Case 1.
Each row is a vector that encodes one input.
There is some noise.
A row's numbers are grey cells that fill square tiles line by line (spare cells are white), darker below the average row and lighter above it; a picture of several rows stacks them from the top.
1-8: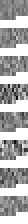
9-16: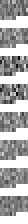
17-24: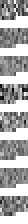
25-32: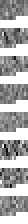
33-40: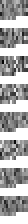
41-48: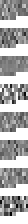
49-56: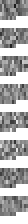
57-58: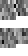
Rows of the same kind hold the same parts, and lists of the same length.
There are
2 kinds of row.
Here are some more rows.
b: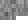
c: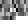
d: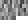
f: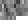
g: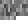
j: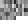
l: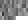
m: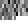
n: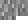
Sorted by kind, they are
b, c, d, j, l, m, n
f, g

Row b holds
four true/false values.
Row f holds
a fixed value.
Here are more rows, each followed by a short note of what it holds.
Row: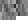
a fixed value
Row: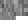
four true/false values
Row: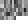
a fixed value
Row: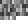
a fixed value
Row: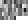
four true/false values
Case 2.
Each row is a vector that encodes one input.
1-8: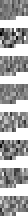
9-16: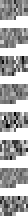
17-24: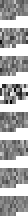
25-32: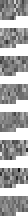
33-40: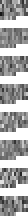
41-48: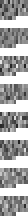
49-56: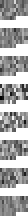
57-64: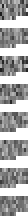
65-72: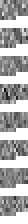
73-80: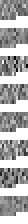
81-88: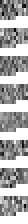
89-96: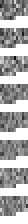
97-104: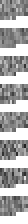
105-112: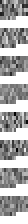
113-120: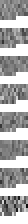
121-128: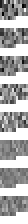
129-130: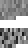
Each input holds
either a fixed value, or four true/false values.
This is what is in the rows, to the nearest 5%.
About 5% of them hold a fixed value. The rest hold four true/false values.
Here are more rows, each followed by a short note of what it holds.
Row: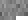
four true/false values
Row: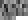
a fixed value
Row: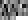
a fixed value
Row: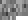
four true/false values
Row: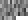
a fixed value
